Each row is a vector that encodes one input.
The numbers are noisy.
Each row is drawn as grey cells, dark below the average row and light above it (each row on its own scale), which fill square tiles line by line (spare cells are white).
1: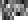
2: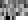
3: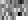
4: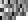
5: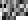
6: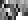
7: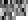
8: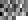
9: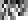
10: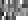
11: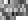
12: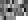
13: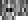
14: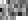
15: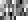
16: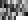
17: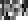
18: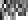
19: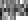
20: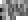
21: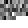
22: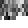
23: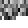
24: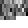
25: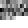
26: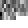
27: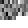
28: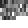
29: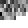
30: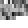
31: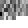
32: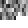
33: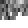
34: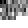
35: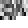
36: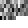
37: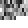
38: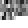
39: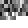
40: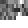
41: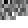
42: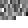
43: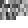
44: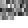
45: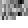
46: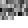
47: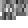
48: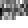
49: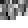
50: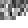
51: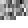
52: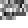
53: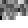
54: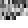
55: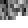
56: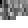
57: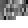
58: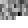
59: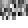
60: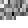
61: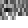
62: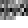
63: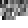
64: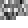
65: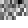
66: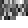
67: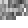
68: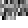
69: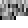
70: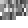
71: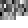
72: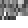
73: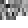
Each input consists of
a point on a 7-point line and a true/false value.
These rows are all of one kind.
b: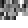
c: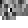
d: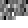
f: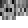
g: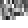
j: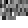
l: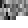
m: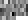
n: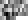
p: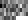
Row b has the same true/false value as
m and n.
